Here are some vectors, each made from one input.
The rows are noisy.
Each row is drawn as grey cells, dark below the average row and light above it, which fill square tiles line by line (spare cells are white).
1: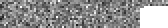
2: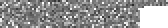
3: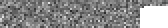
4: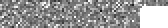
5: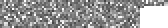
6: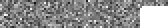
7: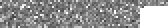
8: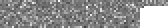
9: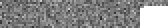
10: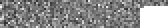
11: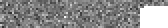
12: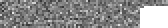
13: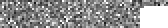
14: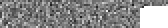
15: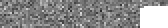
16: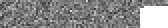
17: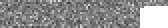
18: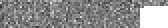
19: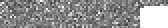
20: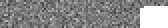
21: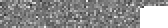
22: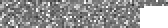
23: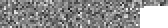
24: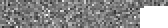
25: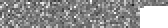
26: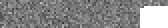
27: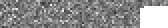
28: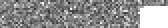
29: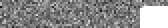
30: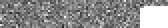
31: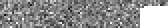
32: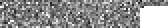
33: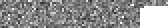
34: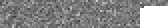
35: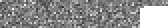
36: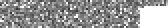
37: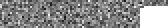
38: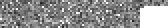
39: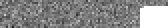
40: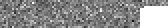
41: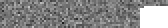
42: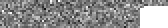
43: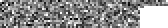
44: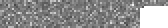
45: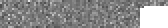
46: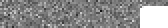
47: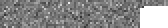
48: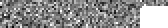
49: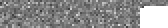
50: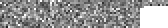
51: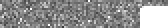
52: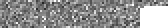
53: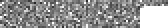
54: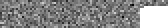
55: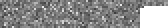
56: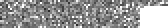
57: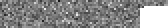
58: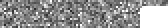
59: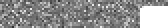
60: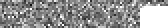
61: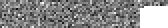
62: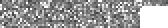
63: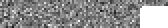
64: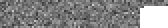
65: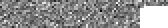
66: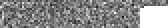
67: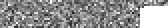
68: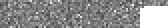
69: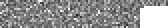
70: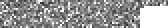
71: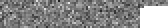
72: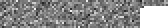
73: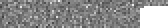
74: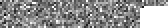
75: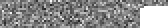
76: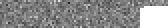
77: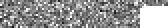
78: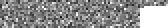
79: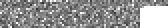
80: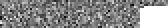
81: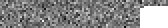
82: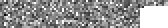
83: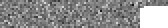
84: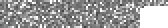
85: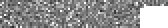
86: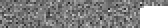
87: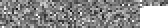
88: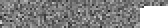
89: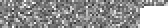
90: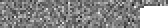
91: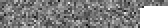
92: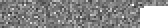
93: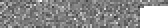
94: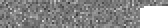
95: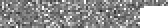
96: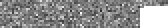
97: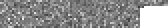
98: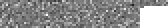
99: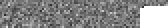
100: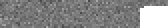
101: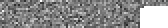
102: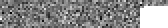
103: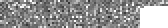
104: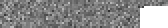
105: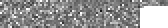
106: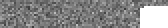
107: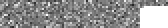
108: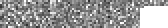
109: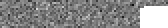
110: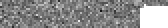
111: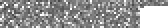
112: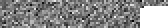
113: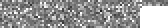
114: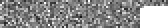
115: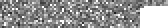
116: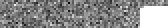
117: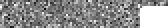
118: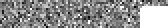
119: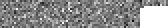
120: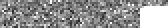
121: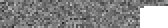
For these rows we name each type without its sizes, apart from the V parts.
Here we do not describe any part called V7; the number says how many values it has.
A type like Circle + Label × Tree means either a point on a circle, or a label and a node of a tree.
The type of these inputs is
Line × (Line + V7).
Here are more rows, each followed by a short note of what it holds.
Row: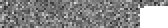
a point on a line and a value of V7
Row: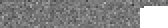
a point on each of two lines
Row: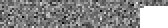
a point on each of two lines
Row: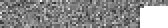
a point on each of two lines
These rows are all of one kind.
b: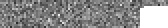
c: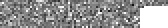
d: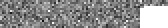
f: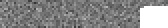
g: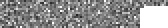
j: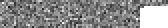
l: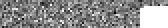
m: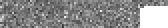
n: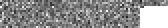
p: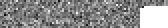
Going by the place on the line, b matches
c, m and n.
